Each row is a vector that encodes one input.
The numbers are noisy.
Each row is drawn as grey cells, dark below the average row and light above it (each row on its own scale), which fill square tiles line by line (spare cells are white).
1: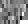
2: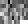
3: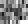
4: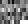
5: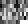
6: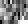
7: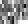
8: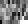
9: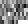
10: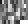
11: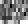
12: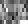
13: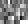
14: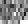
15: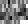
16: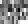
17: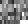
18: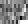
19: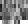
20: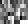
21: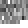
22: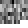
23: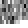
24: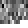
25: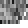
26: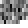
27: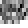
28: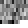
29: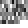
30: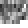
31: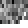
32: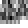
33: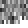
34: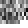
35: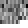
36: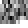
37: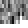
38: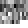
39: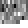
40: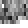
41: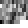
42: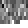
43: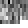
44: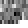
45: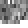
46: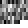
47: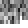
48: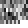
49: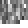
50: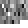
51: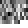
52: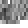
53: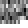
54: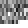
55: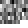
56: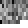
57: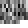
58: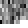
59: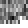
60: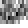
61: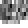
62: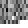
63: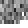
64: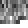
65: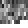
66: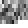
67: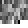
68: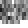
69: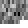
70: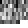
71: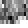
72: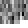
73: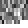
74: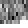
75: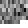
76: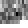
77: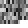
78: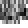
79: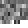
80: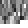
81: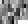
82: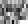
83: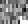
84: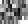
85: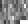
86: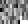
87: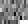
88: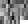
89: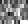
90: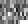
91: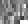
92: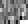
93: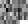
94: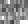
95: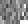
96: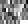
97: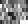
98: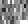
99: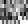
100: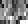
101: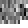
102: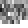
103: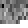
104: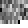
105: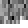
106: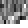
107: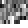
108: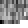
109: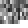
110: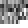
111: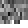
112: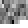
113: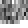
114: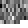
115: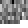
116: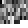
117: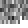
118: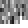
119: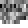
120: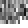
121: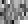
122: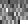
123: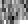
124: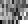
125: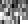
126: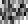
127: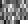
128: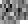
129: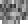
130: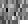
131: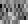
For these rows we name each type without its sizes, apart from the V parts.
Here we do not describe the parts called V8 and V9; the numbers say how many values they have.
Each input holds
a true/false value and a value of V8, together with either a point on a line, or a value of V9.
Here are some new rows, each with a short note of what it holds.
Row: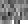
a point on a line, a true/false value and a value of V8
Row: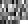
a true/false value, a value of V8 and a value of V9
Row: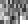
a true/false value, a value of V8 and a value of V9
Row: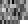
a true/false value, a value of V8 and a value of V9
